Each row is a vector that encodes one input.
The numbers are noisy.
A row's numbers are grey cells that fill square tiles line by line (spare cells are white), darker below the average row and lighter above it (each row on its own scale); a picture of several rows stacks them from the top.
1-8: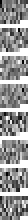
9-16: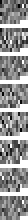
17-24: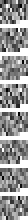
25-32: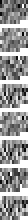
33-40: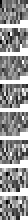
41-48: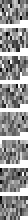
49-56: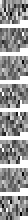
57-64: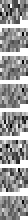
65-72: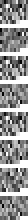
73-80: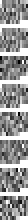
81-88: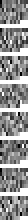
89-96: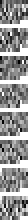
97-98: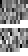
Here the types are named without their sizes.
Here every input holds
four true/false values.
